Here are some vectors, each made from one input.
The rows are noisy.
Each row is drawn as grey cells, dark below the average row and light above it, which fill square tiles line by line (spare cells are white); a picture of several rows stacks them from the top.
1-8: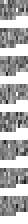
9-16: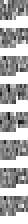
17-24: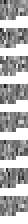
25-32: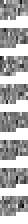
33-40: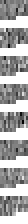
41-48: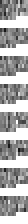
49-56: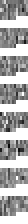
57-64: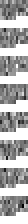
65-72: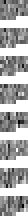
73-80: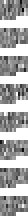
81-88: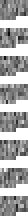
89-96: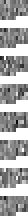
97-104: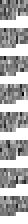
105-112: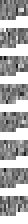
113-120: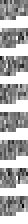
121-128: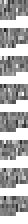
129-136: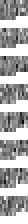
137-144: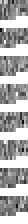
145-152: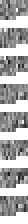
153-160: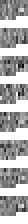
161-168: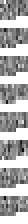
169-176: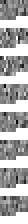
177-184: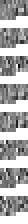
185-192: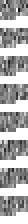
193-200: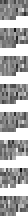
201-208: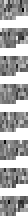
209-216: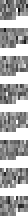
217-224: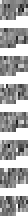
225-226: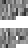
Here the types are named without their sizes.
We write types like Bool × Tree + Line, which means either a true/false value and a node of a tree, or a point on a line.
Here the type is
(Label + Line) × Line.
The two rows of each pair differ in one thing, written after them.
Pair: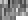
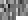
the label
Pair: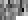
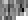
the place on the line
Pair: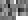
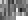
the label
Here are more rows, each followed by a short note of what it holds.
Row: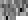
a label and a point on a line
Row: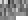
a label and a point on a line
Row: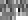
a label and a point on a line
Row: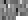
a point on each of two lines
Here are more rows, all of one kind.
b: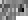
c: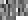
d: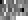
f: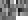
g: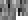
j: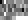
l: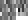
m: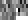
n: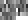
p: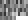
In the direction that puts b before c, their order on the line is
b, j, l, d, p, f, n, c, m, g.
